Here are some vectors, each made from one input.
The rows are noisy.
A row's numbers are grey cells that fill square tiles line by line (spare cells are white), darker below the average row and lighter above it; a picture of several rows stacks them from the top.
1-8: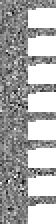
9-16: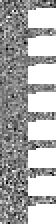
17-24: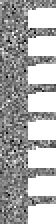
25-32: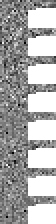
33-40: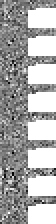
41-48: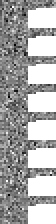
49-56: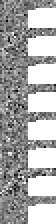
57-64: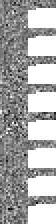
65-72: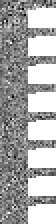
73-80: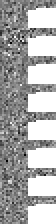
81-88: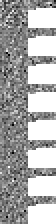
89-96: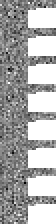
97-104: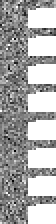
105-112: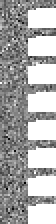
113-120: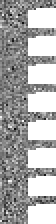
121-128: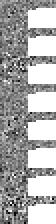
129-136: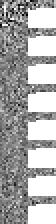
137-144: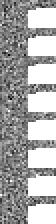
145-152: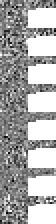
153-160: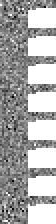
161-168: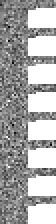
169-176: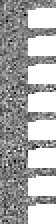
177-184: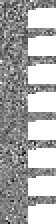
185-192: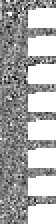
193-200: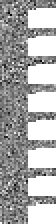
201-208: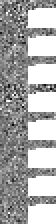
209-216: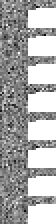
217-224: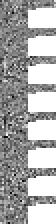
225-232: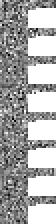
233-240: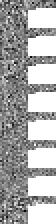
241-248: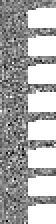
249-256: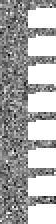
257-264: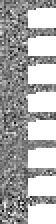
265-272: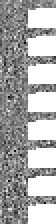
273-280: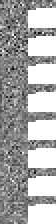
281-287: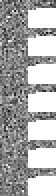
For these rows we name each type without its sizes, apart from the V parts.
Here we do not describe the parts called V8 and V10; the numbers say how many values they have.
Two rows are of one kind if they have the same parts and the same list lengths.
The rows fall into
3 kinds.
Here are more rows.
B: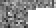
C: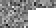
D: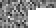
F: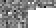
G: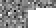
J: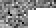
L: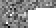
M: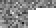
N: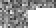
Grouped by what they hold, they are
B, F, M
C, G, L, N
D, J

